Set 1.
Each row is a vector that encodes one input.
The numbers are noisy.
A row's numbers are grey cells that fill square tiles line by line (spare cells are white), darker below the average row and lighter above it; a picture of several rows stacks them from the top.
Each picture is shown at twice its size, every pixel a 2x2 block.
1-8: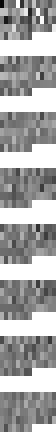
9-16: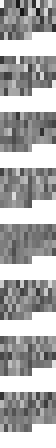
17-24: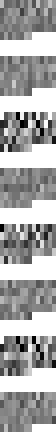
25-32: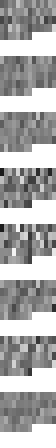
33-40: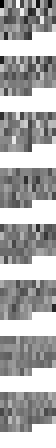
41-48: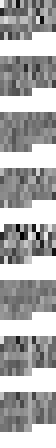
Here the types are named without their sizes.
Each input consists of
a node of a tree.
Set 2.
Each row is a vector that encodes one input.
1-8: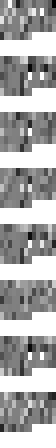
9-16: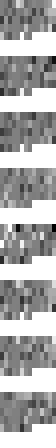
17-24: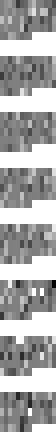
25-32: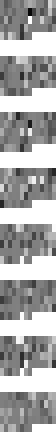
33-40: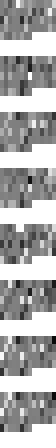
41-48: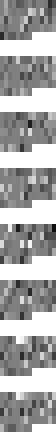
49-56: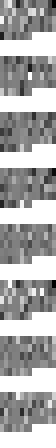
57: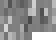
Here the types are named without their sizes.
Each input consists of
a point on each of two lines.
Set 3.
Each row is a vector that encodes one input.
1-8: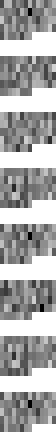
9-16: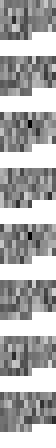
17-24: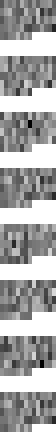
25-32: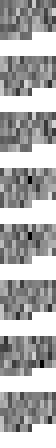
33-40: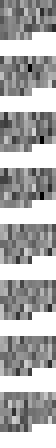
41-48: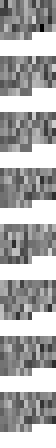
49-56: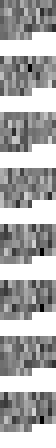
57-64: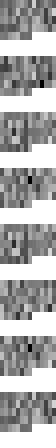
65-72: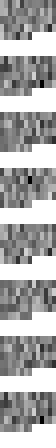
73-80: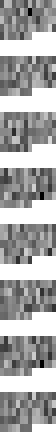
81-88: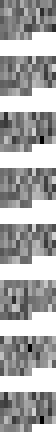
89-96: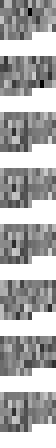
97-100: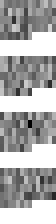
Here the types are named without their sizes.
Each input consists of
a label.
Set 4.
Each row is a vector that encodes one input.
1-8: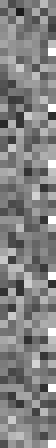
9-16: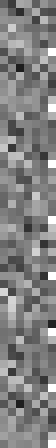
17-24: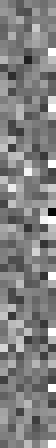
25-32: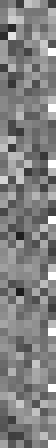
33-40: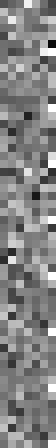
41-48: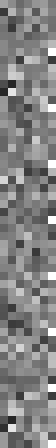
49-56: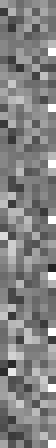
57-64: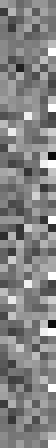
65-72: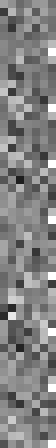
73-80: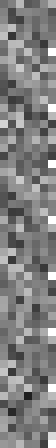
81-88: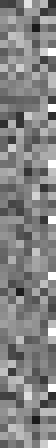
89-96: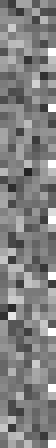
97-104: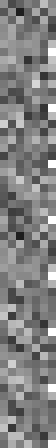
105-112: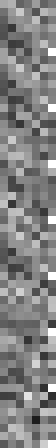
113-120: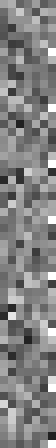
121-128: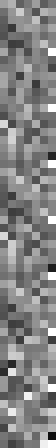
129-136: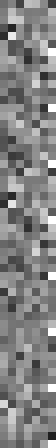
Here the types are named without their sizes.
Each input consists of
four true/false values.
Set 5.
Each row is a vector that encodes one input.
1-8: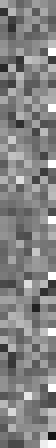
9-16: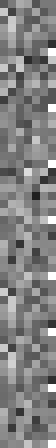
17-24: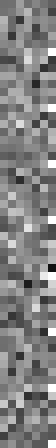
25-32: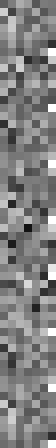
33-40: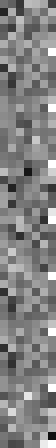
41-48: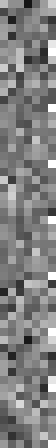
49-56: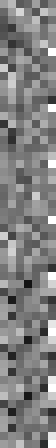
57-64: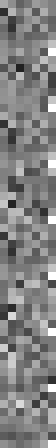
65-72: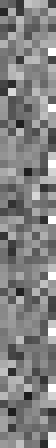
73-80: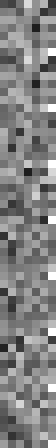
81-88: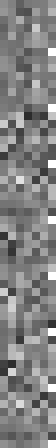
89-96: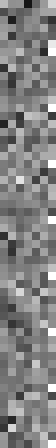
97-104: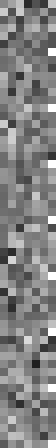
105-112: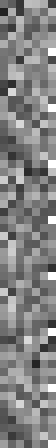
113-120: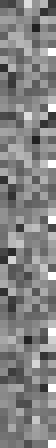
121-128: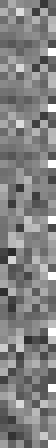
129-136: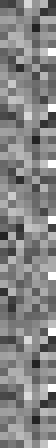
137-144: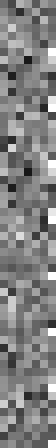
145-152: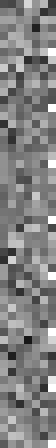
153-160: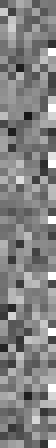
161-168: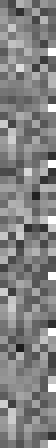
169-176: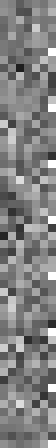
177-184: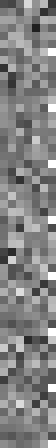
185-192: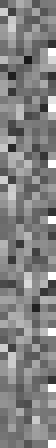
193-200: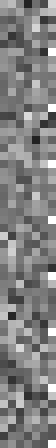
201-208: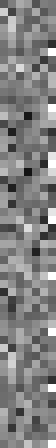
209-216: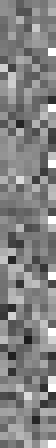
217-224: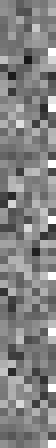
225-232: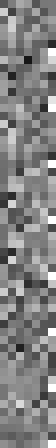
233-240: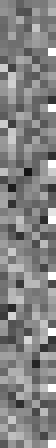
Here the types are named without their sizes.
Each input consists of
four true/false values.
